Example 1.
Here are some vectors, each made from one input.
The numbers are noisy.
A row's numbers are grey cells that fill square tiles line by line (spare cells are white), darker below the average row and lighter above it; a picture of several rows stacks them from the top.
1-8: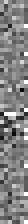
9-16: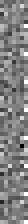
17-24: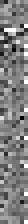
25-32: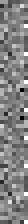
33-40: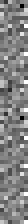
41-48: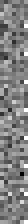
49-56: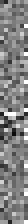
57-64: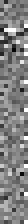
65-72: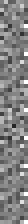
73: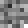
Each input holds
a list of up to two points on a 7-point line.
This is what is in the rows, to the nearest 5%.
All of them are lists of up to two points on a 7-point line: about 5% are empty, 50% hold one and 45% two.
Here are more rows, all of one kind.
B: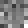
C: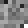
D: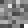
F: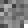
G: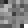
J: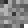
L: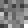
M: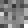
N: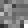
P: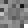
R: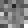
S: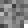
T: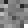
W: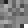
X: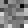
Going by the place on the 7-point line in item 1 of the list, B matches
L, M, R and X.
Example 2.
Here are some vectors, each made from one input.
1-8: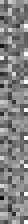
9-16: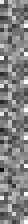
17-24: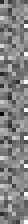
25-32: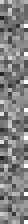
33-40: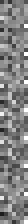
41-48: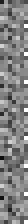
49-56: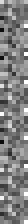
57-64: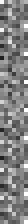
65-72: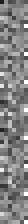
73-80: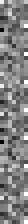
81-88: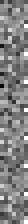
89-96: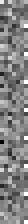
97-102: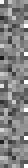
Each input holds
a point on a 7-point line and a true/false value.
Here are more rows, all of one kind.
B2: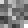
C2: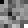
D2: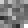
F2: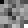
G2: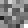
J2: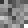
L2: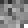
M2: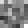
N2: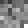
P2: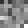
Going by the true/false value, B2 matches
D2, G2 and M2.
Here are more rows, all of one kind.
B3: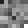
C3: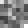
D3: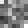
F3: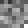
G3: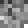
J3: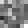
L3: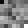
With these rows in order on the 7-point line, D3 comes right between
F3 and G3.
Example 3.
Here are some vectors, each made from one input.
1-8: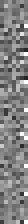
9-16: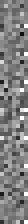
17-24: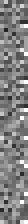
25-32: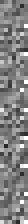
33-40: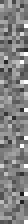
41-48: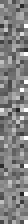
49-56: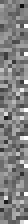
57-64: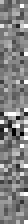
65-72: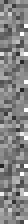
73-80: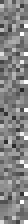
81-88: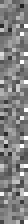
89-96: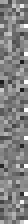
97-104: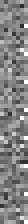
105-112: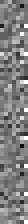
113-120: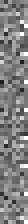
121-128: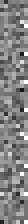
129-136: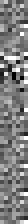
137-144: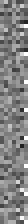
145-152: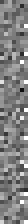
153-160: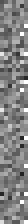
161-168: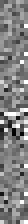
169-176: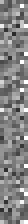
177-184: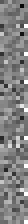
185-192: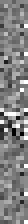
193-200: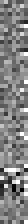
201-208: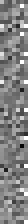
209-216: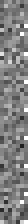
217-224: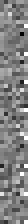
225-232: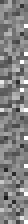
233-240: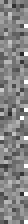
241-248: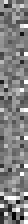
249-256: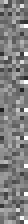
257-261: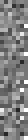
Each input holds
a list of up to two points on a 7-point line.
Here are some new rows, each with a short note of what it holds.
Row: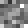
a list of one item
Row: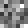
a list of one item
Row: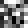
the empty list
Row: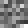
a list of one item
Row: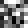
the empty list
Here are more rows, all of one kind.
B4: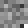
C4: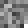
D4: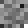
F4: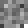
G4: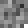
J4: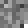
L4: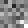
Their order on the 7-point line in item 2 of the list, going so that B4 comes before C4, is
D4, B4, F4, J4, G4, L4, C4.
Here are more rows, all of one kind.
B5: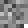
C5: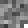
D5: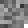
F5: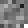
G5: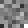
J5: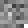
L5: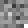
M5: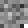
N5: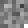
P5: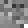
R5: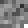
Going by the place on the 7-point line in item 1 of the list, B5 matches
J5, L5, M5 and P5.
